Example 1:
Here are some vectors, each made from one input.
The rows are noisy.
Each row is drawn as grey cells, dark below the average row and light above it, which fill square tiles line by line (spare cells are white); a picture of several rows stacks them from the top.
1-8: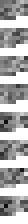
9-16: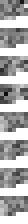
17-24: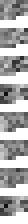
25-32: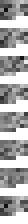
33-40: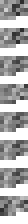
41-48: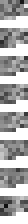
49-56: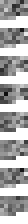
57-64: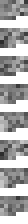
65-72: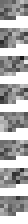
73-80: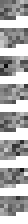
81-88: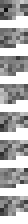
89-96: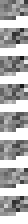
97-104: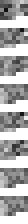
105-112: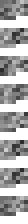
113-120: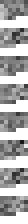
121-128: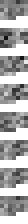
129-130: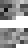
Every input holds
a point on a 9-point line.
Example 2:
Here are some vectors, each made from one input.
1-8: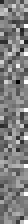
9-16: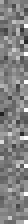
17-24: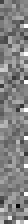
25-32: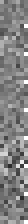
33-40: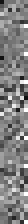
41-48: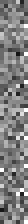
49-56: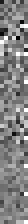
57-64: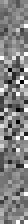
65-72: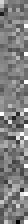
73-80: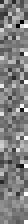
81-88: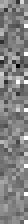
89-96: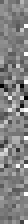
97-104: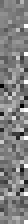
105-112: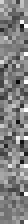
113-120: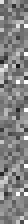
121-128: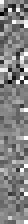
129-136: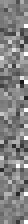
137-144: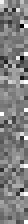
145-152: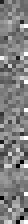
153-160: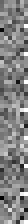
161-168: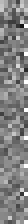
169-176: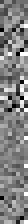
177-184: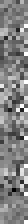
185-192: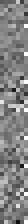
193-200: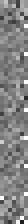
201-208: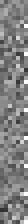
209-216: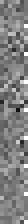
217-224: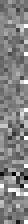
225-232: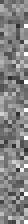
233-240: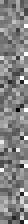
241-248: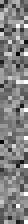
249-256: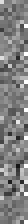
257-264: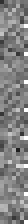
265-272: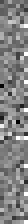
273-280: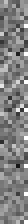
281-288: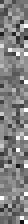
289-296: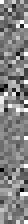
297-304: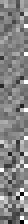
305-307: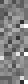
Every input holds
a point on a 13-point line.
